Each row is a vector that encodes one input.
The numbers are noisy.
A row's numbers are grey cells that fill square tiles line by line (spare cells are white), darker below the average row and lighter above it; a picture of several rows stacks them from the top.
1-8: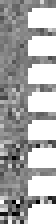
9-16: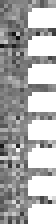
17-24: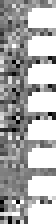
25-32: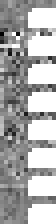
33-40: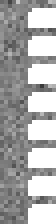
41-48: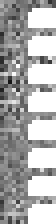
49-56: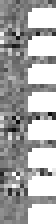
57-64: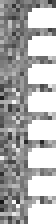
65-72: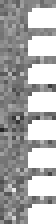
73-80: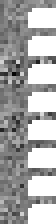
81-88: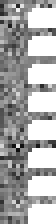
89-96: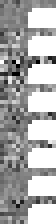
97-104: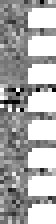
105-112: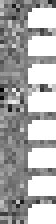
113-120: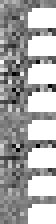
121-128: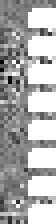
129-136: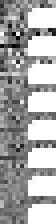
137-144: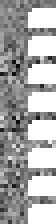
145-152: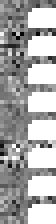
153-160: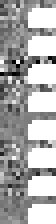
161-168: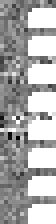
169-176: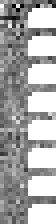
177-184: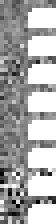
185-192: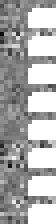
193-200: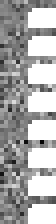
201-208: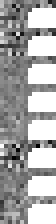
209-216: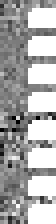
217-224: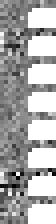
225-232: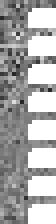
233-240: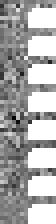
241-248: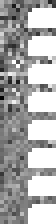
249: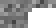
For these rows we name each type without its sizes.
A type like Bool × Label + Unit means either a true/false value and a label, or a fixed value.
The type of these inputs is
(Label + Line) × Line.
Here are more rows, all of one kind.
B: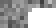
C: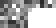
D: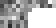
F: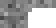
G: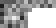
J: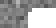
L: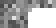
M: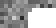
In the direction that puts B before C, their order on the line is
M, B, C, J, D, L, F, G.
